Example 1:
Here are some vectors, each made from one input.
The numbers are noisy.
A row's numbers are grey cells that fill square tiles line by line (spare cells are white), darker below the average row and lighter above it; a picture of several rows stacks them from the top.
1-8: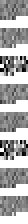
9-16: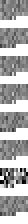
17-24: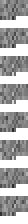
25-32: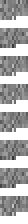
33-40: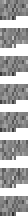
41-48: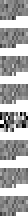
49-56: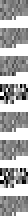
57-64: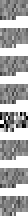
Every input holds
either a fixed value, or a point on each of two 5-point lines and a true/false value.
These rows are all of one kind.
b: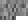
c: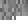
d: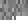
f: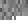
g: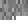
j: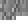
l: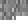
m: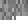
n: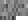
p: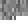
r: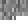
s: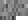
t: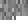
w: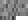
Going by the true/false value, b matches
n, s and w.
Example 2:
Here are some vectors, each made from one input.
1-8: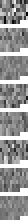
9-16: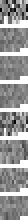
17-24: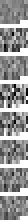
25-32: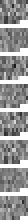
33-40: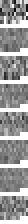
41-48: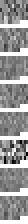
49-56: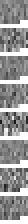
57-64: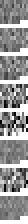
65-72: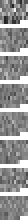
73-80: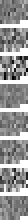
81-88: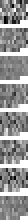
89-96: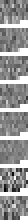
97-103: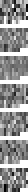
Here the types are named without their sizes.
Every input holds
a node of a tree and a true/false value.
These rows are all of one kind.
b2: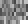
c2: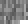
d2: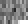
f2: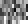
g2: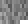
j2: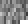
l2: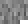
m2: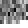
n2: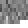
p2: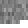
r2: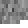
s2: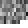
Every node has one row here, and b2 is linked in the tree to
l2.
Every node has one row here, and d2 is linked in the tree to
c2.
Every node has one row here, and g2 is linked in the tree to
c2, f2 and p2.
